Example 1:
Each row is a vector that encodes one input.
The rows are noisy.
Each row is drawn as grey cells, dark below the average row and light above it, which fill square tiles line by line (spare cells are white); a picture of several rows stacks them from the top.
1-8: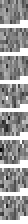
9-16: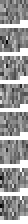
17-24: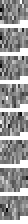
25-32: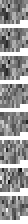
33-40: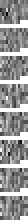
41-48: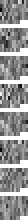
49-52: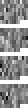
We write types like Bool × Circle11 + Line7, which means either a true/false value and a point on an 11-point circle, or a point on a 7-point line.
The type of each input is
Line3 × Line4.
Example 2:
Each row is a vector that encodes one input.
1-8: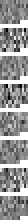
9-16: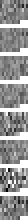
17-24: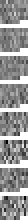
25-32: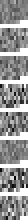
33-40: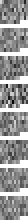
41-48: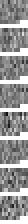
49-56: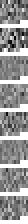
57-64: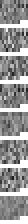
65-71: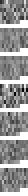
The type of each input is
Line13.
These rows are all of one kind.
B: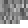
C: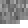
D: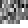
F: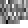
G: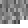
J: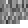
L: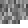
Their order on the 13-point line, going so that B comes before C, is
F, B, C, J, D, G, L.
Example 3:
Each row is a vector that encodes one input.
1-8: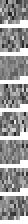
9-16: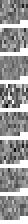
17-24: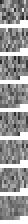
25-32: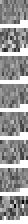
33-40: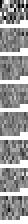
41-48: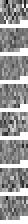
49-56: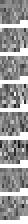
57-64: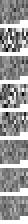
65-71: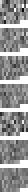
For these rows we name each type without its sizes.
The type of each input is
Line.
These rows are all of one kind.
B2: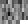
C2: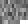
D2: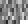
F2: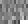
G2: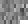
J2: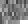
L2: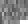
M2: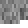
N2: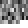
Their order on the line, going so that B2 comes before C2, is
B2, N2, M2, G2, J2, L2, C2, D2, F2.
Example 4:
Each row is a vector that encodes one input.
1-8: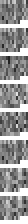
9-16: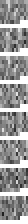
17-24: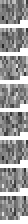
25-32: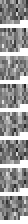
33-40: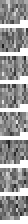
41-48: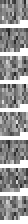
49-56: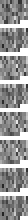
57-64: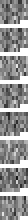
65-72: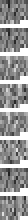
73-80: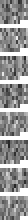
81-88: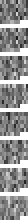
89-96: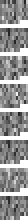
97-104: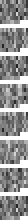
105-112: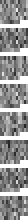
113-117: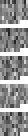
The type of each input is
Bool × Bool × Bool.
